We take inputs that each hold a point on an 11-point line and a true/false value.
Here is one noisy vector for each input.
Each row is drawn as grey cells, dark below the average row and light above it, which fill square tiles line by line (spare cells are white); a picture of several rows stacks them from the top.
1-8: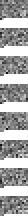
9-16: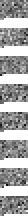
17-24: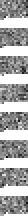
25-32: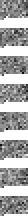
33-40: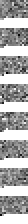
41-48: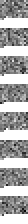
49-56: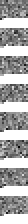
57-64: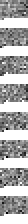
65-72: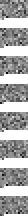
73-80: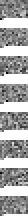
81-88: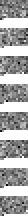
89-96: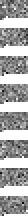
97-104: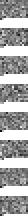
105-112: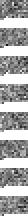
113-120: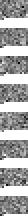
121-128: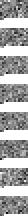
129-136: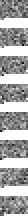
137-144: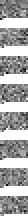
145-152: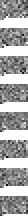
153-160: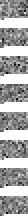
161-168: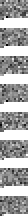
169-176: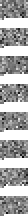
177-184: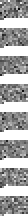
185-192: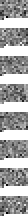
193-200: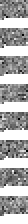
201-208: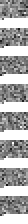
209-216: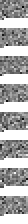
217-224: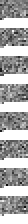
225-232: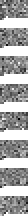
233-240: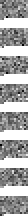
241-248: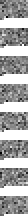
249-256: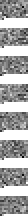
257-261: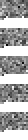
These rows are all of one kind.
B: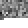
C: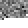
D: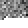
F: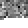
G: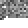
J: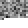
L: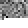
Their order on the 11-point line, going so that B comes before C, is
J, B, C, G, L, F, D.
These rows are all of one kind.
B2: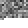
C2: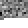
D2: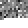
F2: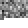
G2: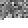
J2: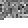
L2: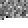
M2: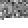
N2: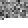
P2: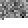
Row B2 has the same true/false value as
C2, D2, G2 and J2.
